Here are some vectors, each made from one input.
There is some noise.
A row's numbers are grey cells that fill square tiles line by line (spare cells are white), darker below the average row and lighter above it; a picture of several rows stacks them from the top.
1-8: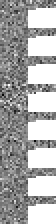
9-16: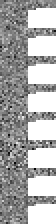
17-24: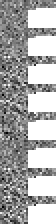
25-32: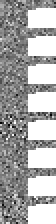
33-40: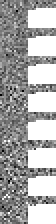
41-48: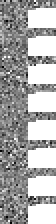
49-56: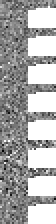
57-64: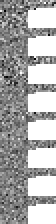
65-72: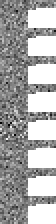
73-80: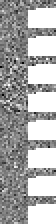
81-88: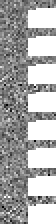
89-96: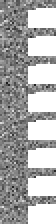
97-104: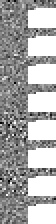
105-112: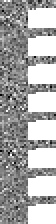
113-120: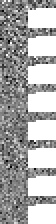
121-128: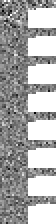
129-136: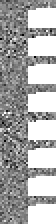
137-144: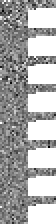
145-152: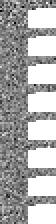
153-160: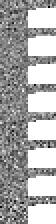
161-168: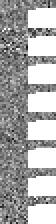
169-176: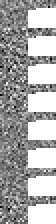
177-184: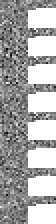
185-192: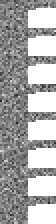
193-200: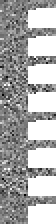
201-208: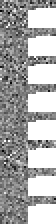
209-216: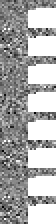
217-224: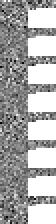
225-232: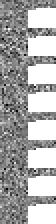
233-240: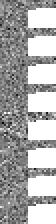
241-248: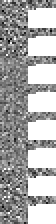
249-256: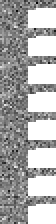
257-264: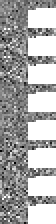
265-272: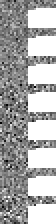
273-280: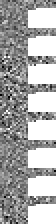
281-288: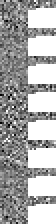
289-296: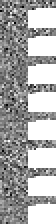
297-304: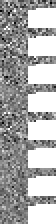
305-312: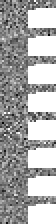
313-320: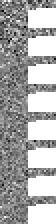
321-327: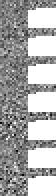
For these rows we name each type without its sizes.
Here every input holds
either a point on a line, or a node of a tree, or four true/false values.
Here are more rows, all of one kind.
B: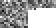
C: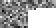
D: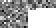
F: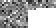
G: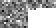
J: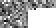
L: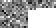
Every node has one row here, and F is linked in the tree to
G and L.
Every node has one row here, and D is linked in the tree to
J.
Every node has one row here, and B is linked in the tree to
C and G.
